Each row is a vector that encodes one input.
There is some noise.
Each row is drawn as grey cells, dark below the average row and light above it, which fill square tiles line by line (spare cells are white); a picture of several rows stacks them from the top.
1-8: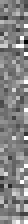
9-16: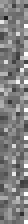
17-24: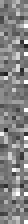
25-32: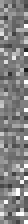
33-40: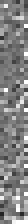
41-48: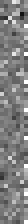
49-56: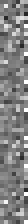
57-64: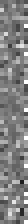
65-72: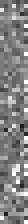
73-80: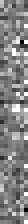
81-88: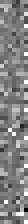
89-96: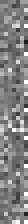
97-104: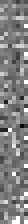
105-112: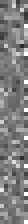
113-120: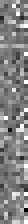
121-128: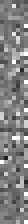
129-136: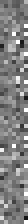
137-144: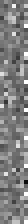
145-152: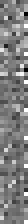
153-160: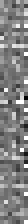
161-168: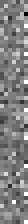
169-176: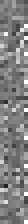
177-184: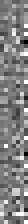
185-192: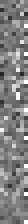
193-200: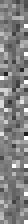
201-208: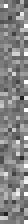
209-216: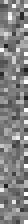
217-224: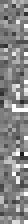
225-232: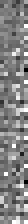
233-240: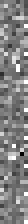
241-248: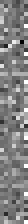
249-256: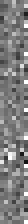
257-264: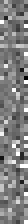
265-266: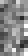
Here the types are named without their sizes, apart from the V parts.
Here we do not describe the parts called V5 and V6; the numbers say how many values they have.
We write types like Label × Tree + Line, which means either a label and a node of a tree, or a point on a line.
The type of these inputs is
(Tree + V5) × (Tree + V6).
